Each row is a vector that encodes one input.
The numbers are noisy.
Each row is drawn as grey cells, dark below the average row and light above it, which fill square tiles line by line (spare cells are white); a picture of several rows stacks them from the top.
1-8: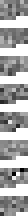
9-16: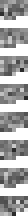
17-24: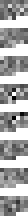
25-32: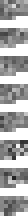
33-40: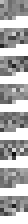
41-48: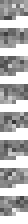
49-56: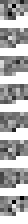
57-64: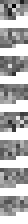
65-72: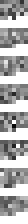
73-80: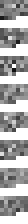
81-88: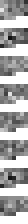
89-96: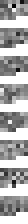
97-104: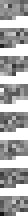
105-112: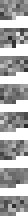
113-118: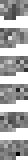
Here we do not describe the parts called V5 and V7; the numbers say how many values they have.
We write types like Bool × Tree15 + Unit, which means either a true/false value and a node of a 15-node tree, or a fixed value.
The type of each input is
(Bool × Bool × Bool × Bool × V7 + Line8) × V5.
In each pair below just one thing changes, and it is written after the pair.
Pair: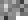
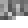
the value of V5
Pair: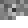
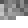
the value of V7
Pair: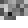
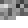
the value of V7
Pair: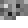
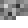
one of the four true/false values
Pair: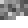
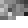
the value of V7
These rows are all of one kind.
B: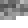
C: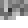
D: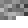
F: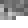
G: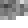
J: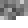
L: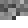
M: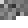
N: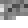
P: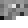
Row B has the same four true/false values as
D, F, L and M.
